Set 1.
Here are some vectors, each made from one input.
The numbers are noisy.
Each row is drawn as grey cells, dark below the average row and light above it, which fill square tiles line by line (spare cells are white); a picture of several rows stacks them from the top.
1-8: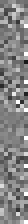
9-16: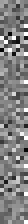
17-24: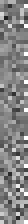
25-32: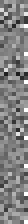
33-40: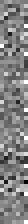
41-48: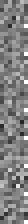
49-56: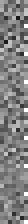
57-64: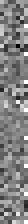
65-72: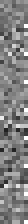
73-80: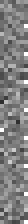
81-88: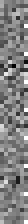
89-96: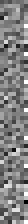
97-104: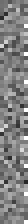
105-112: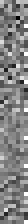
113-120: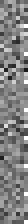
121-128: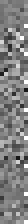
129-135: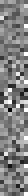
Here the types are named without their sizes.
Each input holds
either a point on a circle and three true/false values, or a node of a tree.
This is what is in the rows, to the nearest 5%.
About 65% of them hold a point on a circle and three true/false values. The rest hold a node of a tree.
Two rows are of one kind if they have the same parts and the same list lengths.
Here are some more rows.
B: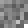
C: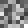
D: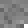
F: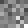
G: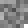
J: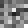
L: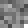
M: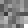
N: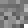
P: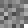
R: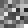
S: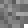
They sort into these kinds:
B, C, D, F, J, L, N, P, S
G, M, R

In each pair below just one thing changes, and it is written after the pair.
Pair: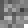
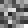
the place on the circle
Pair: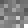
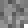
one of the three true/false values
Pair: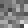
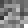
the place on the circle
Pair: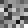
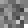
one of the three true/false values
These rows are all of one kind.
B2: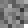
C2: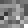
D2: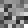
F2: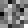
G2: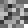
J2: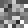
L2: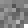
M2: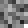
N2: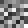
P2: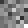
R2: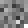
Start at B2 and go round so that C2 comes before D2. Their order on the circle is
B2, P2, R2, G2, L2, J2, C2, F2, N2, M2, D2.
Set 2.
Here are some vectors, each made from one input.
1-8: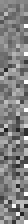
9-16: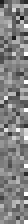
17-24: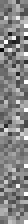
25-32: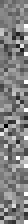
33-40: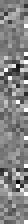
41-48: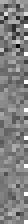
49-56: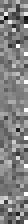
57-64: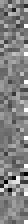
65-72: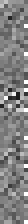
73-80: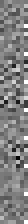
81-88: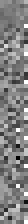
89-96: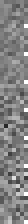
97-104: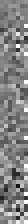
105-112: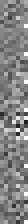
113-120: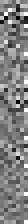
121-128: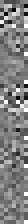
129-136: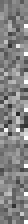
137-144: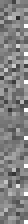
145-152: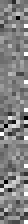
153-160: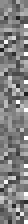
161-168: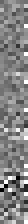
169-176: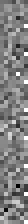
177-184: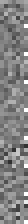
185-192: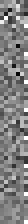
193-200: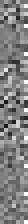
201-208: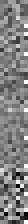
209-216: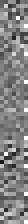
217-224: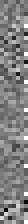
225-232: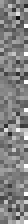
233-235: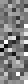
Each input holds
a list of up to three points on a 5-point line.
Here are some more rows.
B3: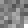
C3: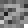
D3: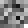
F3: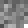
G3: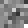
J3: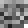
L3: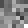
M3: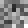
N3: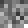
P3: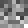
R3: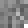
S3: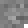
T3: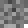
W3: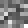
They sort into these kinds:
B3, D3, L3, M3, P3, S3
C3, F3, N3, T3
G3
J3, R3, W3

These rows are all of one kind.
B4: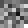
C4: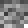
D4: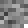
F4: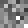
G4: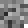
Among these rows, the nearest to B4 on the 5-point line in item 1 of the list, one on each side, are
C4 and F4.
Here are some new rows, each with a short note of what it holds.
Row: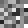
a list of three items
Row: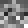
a list of two items
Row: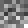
a list of three items
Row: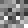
the empty list
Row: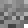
a list of three items
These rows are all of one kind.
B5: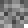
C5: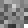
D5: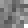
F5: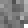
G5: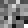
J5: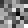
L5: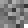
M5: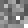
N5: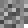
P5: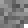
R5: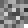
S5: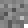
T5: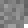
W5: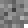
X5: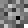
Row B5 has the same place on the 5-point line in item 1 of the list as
G5, J5, L5 and X5.
